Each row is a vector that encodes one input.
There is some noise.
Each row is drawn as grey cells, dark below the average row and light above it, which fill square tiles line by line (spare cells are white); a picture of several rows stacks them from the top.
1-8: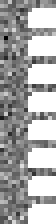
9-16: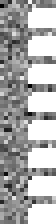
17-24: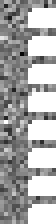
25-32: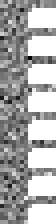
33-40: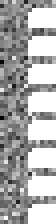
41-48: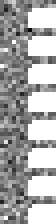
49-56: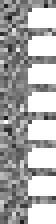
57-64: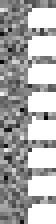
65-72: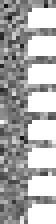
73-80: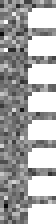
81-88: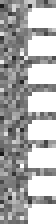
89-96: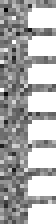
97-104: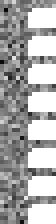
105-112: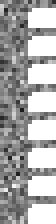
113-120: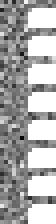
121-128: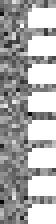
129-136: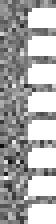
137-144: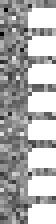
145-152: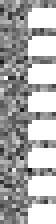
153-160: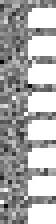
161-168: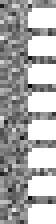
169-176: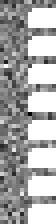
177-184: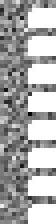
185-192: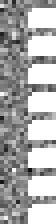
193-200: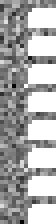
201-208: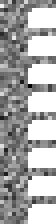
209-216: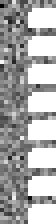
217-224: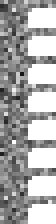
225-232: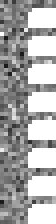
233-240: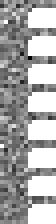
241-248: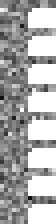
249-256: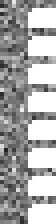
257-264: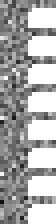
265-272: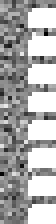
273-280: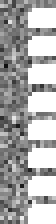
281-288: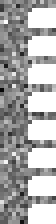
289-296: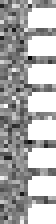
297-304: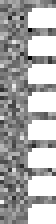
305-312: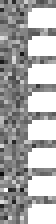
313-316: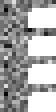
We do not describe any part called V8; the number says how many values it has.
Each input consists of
a node of a 12-node tree, together with either a point on a 16-point circle, or a value of V8.
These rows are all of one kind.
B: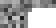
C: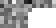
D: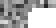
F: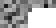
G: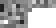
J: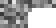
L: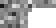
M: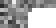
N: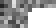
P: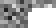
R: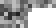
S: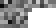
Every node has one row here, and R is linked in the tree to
D and F.
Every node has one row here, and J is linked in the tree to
C and M.
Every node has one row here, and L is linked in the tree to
F and N.
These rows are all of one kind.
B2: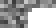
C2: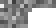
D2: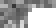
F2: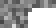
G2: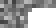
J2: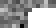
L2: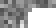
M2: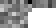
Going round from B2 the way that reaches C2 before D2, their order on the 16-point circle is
B2, G2, C2, L2, D2, M2, F2, J2.
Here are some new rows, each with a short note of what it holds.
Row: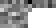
a point on a 16-point circle and a node of a 12-node tree
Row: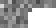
a point on a 16-point circle and a node of a 12-node tree
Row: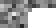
a point on a 16-point circle and a node of a 12-node tree
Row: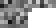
a node of a 12-node tree and a value of V8
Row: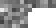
a point on a 16-point circle and a node of a 12-node tree
